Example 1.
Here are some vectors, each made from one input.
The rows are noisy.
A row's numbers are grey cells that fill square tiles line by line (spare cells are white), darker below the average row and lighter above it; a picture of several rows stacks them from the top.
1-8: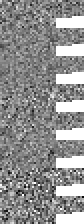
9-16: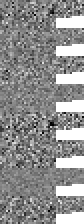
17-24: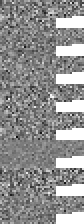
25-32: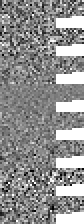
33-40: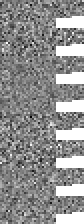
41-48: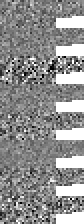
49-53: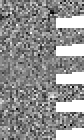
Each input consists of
a node of a 7-node tree and a true/false value.
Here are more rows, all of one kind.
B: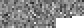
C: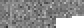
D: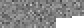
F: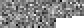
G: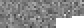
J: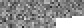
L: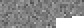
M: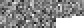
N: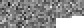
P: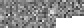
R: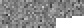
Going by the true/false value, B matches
C, G, L and N.
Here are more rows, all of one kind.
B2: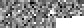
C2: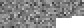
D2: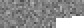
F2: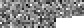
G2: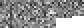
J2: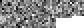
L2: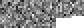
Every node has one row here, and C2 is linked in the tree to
B2.
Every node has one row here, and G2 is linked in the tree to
B2, D2 and J2.
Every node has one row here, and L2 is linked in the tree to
J2.
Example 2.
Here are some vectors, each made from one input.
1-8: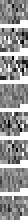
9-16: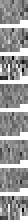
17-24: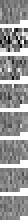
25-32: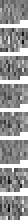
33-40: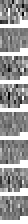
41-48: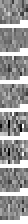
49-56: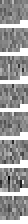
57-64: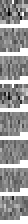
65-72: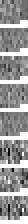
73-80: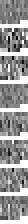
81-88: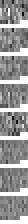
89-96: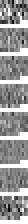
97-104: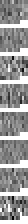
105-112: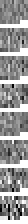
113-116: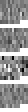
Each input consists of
a list of up to two points on an 8-point circle.
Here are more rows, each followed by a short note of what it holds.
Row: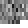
the empty list
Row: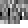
a list of two items
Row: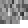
a list of two items
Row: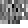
the empty list
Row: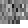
the empty list
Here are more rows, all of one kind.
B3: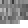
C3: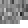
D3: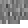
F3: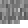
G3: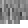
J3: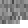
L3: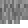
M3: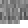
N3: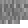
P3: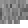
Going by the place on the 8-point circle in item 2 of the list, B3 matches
L3, M3, N3 and P3.
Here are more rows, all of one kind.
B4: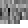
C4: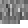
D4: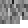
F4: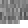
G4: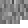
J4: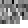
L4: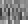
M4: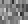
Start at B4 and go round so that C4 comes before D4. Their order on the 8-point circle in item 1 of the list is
B4, M4, F4, C4, J4, D4, G4, L4.
